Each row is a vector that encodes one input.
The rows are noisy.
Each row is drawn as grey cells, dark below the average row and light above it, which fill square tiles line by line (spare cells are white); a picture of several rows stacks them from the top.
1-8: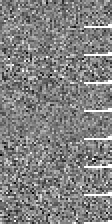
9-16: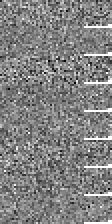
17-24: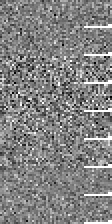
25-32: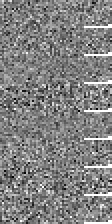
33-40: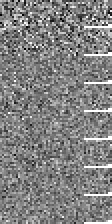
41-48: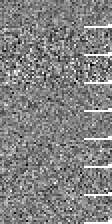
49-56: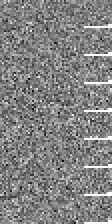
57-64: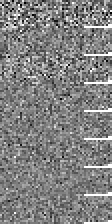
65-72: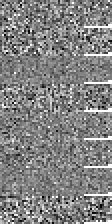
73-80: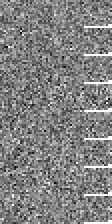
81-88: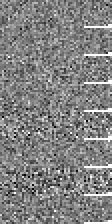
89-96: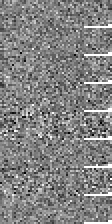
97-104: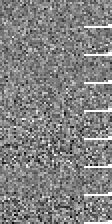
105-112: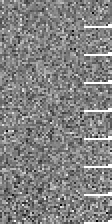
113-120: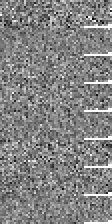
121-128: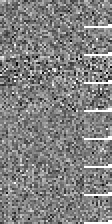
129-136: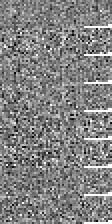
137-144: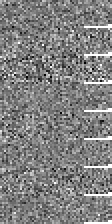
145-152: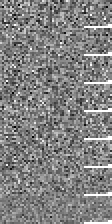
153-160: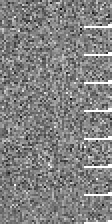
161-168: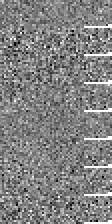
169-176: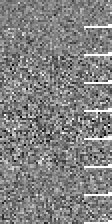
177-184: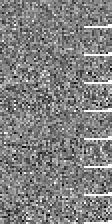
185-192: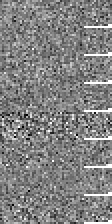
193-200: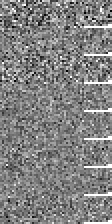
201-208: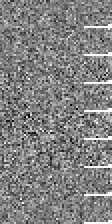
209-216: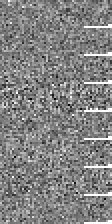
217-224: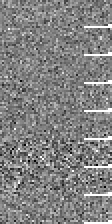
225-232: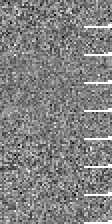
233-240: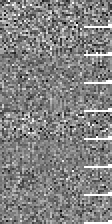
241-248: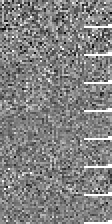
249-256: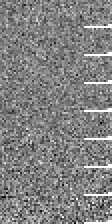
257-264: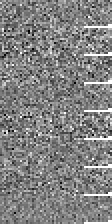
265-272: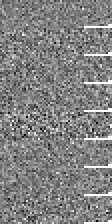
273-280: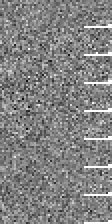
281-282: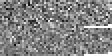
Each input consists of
a point on a 13-point circle, together with either a point on a 5-point circle and a true/false value, or one of 7 labels.
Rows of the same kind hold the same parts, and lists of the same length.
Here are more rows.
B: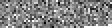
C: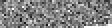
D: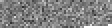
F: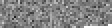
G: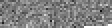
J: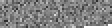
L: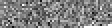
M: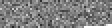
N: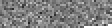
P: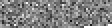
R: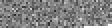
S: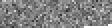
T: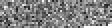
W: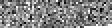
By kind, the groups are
B, C, F, J, S, T
D, G, L, M, N, P, R, W

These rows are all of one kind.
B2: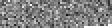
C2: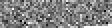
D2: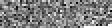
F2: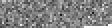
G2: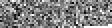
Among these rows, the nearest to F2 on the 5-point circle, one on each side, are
C2 and G2.
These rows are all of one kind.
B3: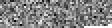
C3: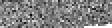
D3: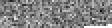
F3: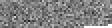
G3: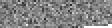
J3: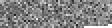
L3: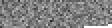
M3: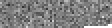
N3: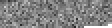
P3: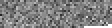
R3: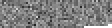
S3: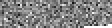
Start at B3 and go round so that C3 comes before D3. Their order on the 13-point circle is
B3, N3, S3, R3, L3, P3, F3, J3, G3, C3, D3, M3.
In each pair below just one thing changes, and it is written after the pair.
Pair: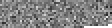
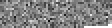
the true/false value
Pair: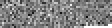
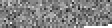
the true/false value
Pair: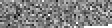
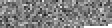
the true/false value
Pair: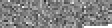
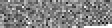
the place on the 5-point circle
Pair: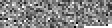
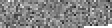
the true/false value
